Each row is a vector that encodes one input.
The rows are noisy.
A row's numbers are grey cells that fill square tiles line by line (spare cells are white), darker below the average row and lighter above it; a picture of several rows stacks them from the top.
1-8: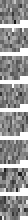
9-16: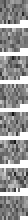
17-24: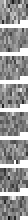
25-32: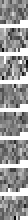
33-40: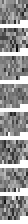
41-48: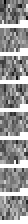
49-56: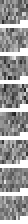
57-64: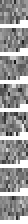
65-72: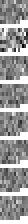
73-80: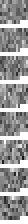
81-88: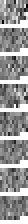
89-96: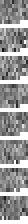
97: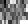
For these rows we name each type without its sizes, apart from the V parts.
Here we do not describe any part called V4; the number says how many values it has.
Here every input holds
a point on a circle and a true/false value, together with a list of values of V4.
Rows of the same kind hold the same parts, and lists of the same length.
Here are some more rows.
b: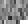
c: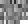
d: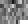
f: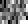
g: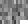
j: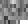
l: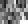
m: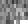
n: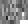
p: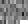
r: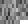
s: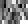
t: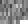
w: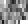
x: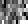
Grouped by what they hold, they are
b, c, f, j, s, t
d, g, p, w, x
l, m, n, r

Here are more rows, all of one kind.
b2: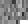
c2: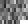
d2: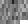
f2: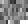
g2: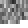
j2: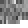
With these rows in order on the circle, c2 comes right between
d2 and f2.
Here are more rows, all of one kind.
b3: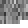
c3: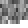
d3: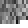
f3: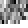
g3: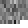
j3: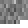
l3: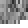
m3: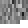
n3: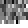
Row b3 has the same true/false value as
g3 and j3.
